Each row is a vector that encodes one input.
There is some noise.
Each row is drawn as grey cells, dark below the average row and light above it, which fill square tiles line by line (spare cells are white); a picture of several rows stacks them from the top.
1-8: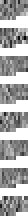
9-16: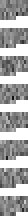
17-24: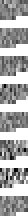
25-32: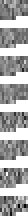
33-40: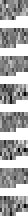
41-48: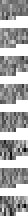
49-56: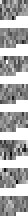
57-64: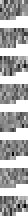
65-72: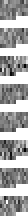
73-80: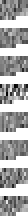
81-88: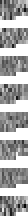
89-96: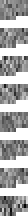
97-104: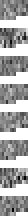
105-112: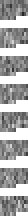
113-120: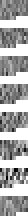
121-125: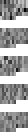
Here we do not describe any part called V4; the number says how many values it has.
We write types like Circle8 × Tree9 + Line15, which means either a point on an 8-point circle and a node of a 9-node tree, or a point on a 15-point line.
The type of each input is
List3(Bool × V4).
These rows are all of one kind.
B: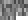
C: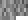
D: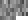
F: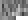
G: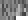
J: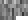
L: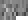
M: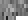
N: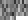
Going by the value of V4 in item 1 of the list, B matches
F, G and N.
